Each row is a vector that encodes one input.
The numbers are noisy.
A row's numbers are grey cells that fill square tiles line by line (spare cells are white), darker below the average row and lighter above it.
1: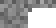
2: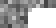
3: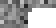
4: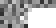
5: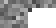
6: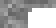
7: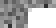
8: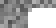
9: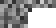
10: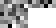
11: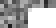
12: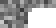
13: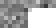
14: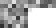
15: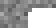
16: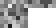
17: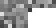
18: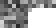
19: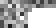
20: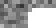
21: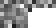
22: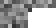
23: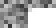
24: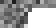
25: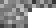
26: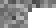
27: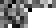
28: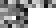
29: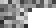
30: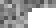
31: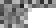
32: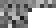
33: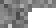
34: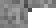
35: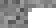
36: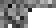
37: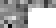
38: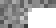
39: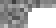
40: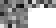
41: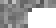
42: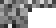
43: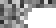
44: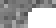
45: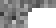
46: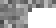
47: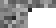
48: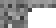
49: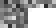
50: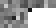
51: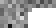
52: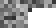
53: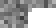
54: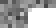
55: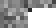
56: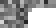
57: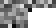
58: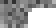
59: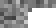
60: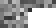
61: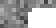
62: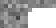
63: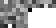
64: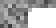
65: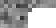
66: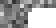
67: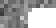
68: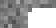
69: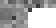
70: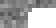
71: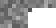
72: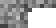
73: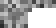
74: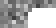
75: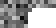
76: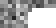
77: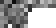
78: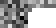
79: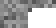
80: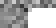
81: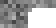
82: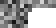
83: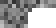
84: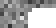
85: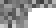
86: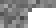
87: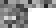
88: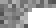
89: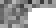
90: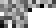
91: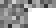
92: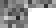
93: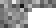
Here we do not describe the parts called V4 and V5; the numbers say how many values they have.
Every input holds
a point on a 6-point circle, a true/false value, a value of V4 and a value of V5.
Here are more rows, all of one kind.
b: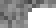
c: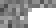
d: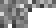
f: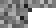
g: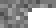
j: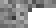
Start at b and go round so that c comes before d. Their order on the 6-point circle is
b, c, f, j, d, g.
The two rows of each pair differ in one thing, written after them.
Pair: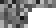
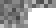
the true/false value
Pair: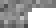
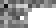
the value of V4
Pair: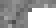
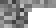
the value of V4
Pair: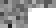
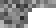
the value of V4
